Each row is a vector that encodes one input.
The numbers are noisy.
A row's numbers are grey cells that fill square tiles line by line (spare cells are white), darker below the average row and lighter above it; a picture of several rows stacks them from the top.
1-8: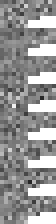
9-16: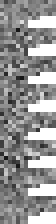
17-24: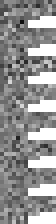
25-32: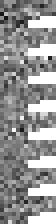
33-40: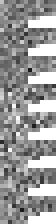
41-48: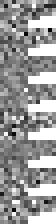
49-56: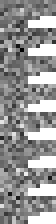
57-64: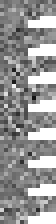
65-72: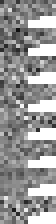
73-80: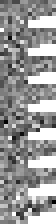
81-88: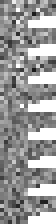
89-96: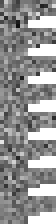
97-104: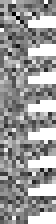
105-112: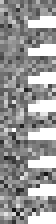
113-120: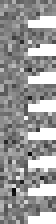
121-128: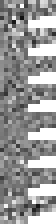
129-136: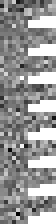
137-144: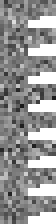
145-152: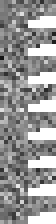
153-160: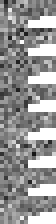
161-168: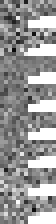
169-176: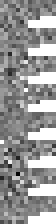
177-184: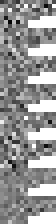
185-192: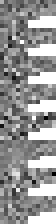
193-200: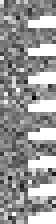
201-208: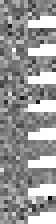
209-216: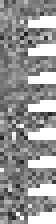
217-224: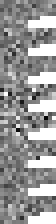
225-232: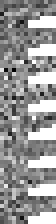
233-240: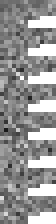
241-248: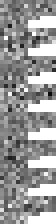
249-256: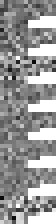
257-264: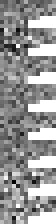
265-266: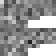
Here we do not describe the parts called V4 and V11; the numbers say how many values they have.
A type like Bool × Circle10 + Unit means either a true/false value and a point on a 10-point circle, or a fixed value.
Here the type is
Bool × Bool × Bool × Bool × (Line5 + V11) + Circle8 × V4.
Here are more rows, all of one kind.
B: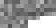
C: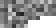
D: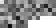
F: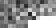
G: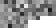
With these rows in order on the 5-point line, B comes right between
D and G.
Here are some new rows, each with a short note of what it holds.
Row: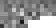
four true/false values and a value of V11
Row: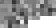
a point on a 5-point line and four true/false values
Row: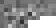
four true/false values and a value of V11
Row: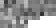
a point on a 5-point line and four true/false values
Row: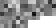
a point on an 8-point circle and a value of V4
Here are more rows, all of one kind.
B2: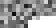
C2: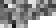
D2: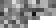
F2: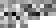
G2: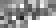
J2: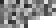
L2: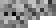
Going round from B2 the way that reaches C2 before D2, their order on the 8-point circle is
B2, J2, F2, C2, D2, G2, L2.
